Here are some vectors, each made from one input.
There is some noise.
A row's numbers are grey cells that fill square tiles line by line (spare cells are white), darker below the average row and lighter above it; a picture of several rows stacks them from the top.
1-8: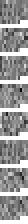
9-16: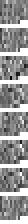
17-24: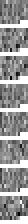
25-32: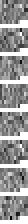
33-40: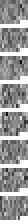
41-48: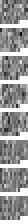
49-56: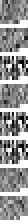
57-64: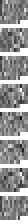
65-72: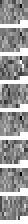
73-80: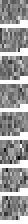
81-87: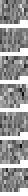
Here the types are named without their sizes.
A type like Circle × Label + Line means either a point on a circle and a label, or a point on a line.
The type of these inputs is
List(Line).
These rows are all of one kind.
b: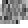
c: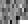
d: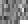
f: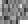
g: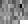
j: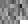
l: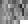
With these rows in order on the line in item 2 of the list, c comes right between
d and f.
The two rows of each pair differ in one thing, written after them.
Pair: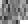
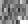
the place on the line in item 1 of the list
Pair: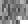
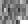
the place on the line in item 2 of the list
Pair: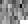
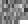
the place on the line in item 1 of the list
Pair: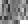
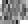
the place on the line in item 2 of the list
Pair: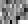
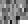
the place on the line in item 2 of the list
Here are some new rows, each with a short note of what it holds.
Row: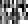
the empty list
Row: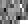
a list of one item
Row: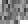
a list of two items
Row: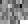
a list of two items
